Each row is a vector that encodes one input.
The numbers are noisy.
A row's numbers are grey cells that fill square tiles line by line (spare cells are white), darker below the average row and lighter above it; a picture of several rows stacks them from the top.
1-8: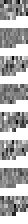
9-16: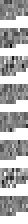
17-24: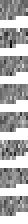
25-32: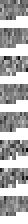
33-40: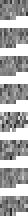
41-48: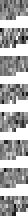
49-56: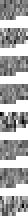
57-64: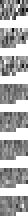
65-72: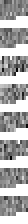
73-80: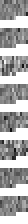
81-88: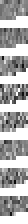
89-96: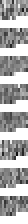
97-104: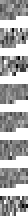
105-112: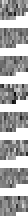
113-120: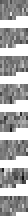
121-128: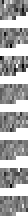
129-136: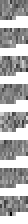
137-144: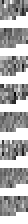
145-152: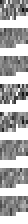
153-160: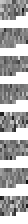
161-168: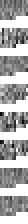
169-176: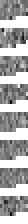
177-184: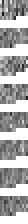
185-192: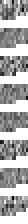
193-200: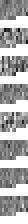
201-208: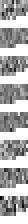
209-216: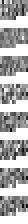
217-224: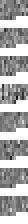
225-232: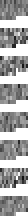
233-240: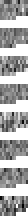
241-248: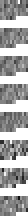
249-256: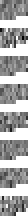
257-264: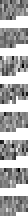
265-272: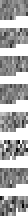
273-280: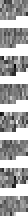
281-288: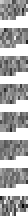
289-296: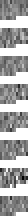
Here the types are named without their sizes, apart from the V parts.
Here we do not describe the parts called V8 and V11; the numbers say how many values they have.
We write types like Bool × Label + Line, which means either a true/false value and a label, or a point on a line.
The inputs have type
Line × (Line + V8) + V11.
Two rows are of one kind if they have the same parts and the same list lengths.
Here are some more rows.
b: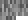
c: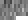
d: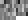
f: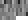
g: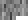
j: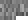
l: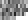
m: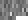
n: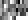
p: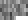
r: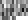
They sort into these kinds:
b, c, d, f, g, m
j, p
l, n, r

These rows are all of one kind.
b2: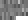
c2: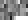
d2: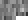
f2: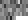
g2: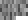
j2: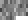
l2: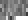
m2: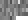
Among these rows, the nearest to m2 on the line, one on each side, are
j2 and l2.
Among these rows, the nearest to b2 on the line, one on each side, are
f2 and l2.
